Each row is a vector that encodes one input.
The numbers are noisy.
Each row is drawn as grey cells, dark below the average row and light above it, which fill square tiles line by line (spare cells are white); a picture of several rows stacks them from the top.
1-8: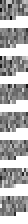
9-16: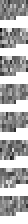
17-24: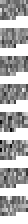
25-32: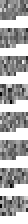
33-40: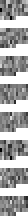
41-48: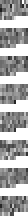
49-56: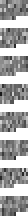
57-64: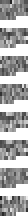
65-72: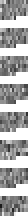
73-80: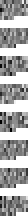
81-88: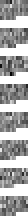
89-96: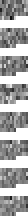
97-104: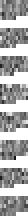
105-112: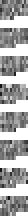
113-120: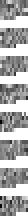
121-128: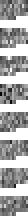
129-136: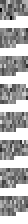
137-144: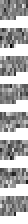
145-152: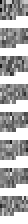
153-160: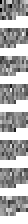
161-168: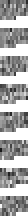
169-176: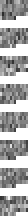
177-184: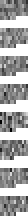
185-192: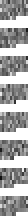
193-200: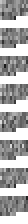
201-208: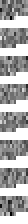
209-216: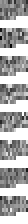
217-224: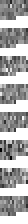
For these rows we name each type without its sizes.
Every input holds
either a point on a line, or three true/false values.
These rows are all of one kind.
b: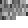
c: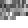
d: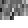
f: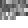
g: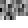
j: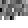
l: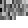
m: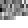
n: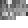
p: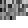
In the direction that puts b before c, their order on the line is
m, d, j, g, p, l, b, n, c, f.
